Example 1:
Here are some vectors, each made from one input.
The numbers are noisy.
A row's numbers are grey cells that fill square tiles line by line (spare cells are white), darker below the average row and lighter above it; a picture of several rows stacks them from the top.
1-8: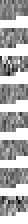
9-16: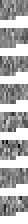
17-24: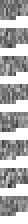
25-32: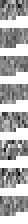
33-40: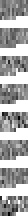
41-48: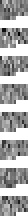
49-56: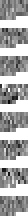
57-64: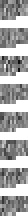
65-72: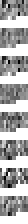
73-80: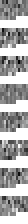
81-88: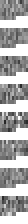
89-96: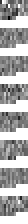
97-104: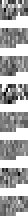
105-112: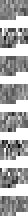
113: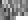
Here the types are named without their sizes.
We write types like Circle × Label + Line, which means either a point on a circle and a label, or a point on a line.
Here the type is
Circle.
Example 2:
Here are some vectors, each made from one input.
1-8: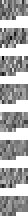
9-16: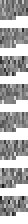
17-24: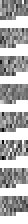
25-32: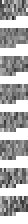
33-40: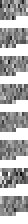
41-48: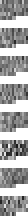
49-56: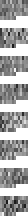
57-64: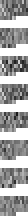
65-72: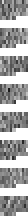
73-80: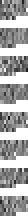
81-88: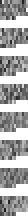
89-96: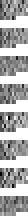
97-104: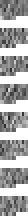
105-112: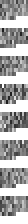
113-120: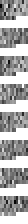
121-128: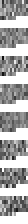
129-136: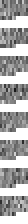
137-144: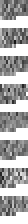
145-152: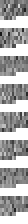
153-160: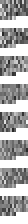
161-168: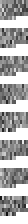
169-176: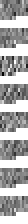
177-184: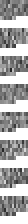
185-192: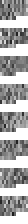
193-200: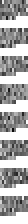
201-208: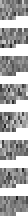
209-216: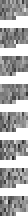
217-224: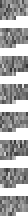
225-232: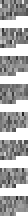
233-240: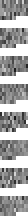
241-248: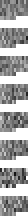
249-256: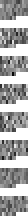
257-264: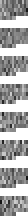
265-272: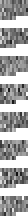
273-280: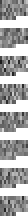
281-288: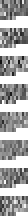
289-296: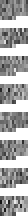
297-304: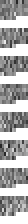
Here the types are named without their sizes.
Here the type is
Line.
